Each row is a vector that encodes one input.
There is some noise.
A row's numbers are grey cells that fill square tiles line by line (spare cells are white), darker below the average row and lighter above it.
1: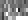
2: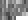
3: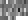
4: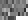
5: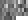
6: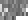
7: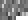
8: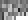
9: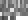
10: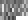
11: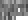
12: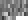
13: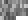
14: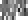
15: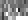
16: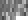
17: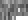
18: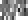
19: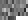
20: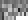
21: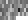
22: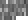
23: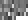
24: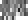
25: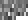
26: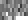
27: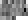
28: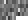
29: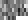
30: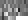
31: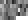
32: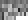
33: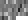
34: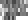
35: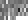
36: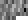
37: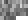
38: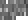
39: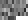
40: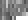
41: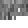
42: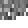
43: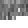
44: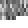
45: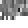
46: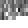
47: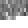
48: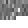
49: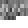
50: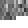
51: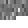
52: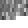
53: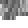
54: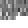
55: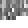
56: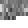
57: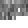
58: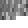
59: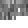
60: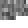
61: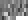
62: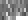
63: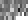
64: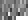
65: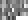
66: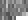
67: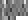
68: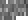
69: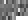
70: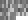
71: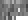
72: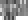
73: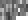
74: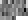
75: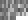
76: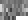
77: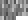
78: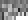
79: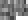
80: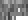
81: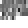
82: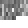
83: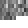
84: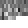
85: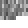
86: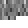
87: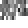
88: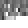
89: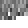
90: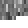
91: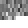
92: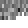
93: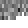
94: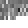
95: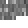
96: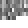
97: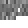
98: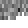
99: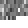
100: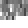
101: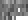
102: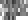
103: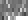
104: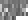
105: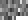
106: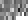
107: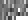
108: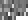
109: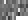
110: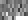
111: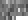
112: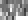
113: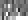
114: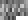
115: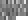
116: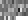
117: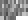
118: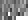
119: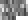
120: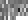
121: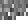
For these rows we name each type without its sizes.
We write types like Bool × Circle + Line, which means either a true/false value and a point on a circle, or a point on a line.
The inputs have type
Label × (Label + Tree).
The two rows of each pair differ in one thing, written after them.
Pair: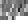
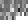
the label
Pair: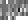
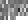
the label
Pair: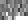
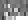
the node of the tree
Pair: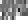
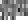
the node of the tree
